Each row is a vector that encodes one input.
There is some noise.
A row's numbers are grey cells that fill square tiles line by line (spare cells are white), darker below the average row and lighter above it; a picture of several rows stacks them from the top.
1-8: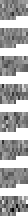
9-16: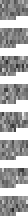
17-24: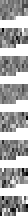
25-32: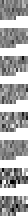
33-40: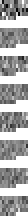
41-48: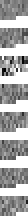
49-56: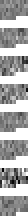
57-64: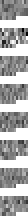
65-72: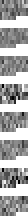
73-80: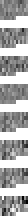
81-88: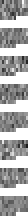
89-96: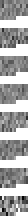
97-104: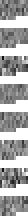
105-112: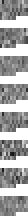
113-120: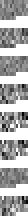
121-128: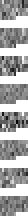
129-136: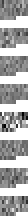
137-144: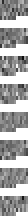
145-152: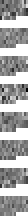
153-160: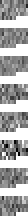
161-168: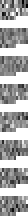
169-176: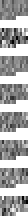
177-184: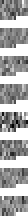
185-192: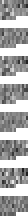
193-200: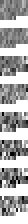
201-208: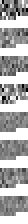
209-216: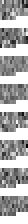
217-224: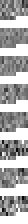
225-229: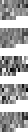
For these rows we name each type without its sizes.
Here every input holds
a node of a tree.
